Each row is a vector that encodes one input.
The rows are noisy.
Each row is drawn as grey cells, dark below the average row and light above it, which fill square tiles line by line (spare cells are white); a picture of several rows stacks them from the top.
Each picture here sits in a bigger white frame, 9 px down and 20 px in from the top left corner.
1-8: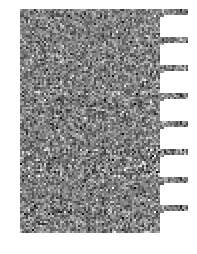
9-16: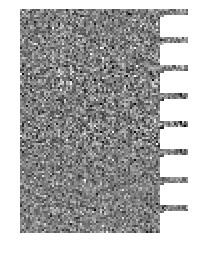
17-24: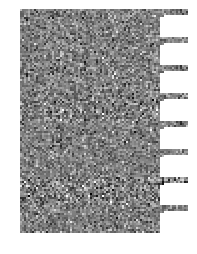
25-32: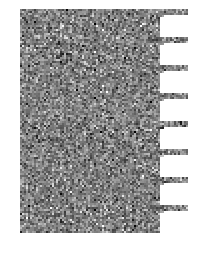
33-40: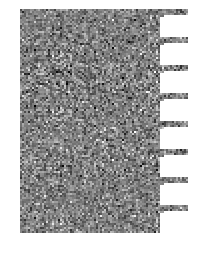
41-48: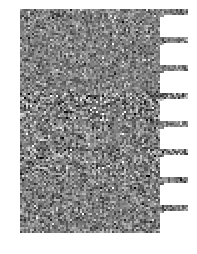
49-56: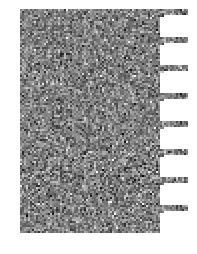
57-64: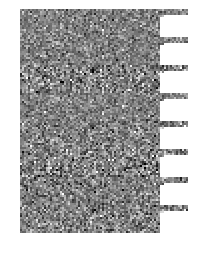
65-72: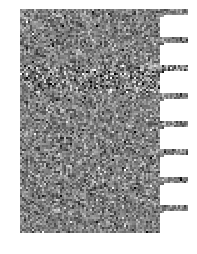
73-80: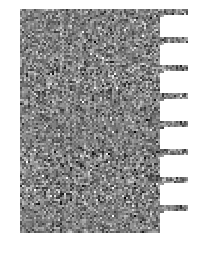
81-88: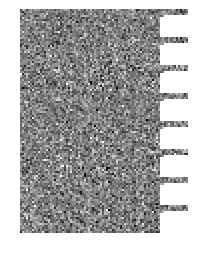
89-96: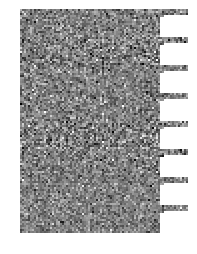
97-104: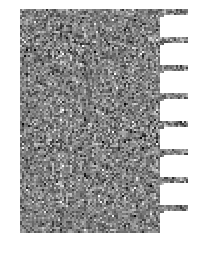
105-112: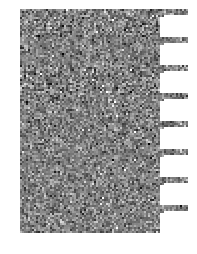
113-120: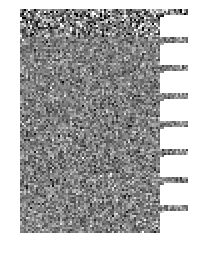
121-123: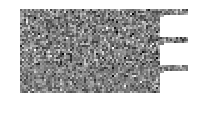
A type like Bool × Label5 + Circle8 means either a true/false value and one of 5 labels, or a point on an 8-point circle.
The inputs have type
(Circle8 + Line8) × (Tree10 + Unit).
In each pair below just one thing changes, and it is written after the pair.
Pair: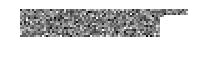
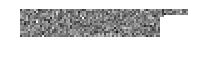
the node of the tree
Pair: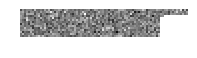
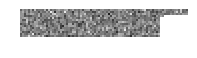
the node of the tree
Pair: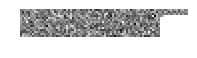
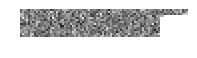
the node of the tree
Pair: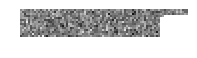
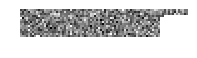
the place on the 8-point circle
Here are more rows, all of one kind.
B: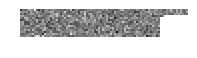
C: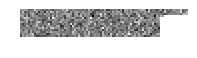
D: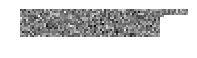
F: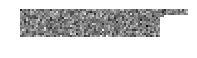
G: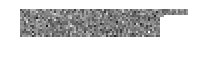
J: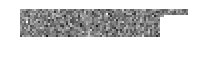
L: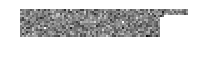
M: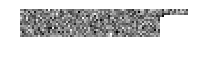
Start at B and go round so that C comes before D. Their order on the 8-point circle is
B, L, J, M, C, D, G, F.
